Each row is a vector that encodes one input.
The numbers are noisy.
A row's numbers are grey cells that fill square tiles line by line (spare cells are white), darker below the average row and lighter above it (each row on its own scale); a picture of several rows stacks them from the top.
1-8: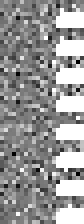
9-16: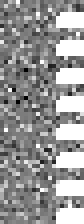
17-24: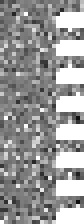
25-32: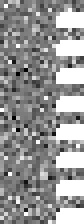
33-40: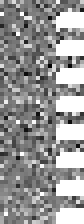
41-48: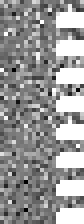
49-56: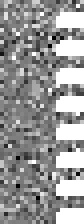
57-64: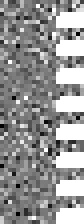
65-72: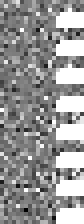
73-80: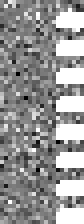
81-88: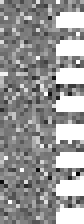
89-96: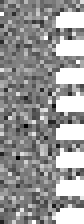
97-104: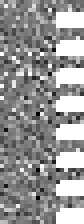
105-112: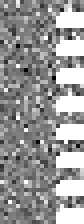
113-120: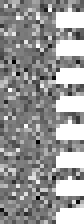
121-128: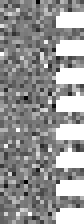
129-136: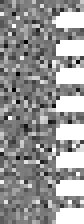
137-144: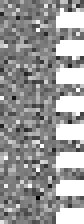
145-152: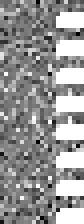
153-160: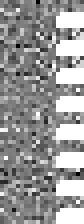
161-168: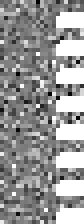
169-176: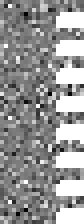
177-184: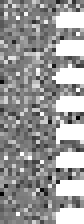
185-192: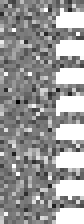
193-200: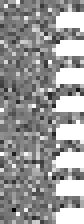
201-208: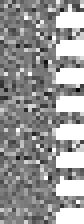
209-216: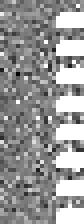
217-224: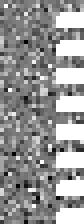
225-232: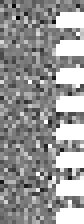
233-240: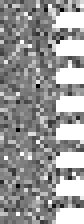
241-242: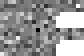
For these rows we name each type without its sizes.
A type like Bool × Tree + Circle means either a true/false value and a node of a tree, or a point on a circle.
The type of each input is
Label × (Label × Tree + Line).
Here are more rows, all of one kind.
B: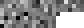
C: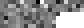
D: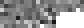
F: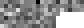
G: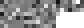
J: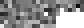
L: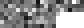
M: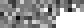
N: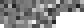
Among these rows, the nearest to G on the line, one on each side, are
D and M.
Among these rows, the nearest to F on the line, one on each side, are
L and M.
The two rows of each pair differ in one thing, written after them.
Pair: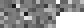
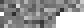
the node of the tree
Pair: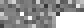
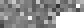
one of the two labels
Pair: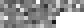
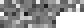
the node of the tree
